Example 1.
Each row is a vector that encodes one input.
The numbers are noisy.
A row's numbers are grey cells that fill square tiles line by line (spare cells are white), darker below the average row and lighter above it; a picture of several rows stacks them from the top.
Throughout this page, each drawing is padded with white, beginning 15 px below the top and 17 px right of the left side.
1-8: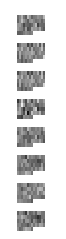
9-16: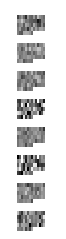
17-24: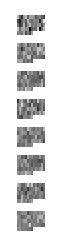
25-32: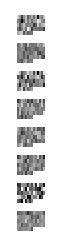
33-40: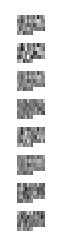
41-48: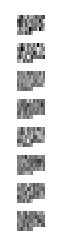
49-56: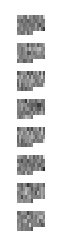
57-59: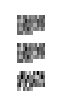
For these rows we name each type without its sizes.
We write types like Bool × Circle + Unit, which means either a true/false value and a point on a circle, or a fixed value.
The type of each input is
Bool × Label + Unit.
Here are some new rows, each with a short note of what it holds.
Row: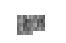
a label and a true/false value
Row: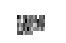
a label and a true/false value
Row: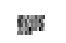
a fixed value
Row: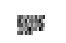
a fixed value
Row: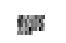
a fixed value
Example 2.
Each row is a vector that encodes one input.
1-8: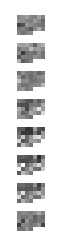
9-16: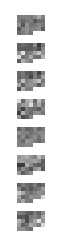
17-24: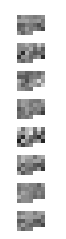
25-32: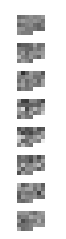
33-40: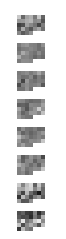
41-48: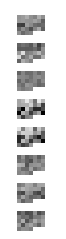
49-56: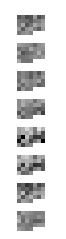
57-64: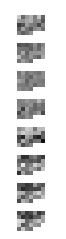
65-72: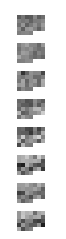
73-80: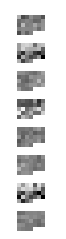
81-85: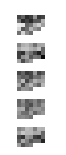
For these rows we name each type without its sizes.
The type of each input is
Bool × Label.
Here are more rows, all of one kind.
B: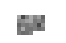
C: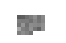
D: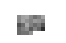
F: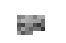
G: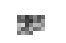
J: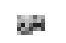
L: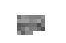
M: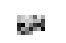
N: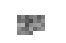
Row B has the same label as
C and F.
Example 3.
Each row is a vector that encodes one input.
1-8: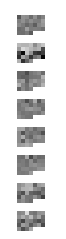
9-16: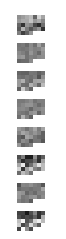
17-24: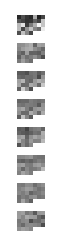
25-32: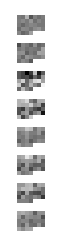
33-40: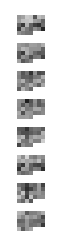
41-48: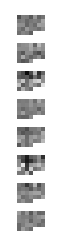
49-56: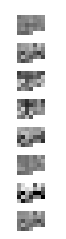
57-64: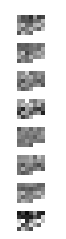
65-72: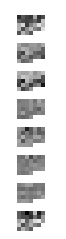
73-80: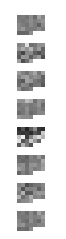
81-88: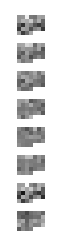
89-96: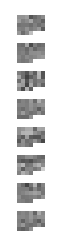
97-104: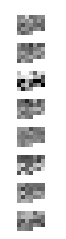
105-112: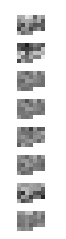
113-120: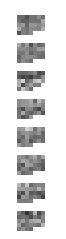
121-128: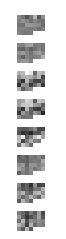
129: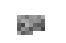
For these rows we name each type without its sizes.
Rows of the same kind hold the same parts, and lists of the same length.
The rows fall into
2 kinds.
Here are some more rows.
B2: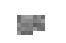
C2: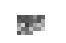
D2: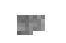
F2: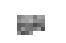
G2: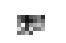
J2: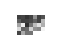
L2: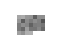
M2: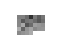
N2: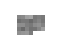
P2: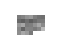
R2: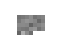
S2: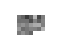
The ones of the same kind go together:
B2, C2, D2, F2, J2, L2, M2, N2, P2, R2, S2
G2

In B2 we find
a label and a true/false value.
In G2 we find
a fixed value.
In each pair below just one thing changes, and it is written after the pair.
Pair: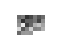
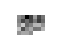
the label
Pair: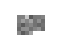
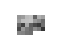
the label
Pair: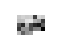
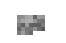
the true/false value
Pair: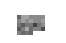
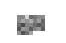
the label
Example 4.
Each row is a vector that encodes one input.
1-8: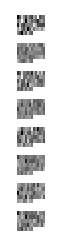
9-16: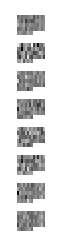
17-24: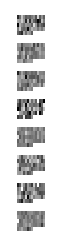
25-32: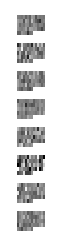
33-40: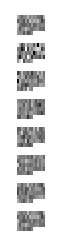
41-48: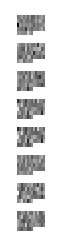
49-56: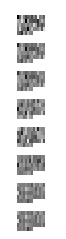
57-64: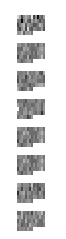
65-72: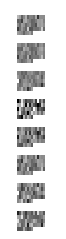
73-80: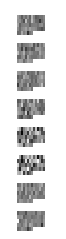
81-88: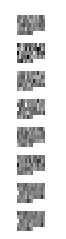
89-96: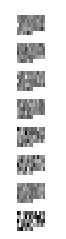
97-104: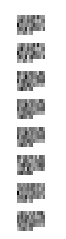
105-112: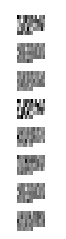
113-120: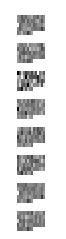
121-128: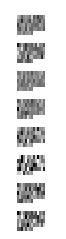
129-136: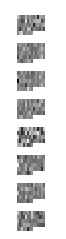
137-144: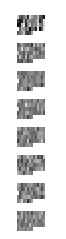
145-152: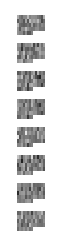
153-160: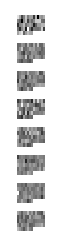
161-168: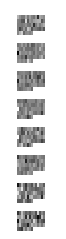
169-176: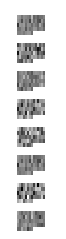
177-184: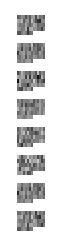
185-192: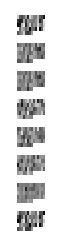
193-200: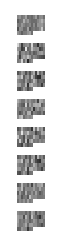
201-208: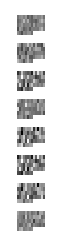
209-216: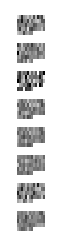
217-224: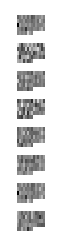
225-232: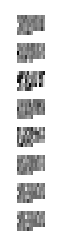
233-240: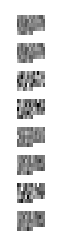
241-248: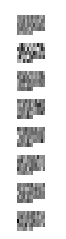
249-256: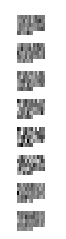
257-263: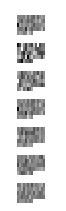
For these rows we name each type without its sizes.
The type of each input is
Bool × Label + Unit.
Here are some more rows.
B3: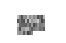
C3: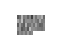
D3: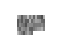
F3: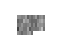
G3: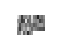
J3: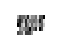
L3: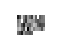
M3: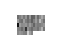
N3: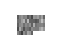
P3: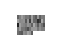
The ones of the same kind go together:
B3, C3, D3, F3, G3, L3, M3, N3, P3
J3

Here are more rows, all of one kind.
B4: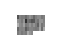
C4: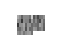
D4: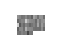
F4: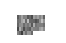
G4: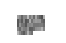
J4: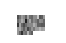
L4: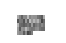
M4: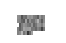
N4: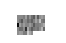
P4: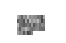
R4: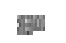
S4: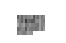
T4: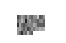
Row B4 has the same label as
M4 and S4.
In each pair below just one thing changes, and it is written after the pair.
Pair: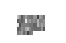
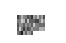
the true/false value
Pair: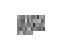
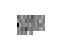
the true/false value
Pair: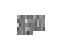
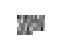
the label
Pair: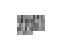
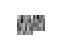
the label
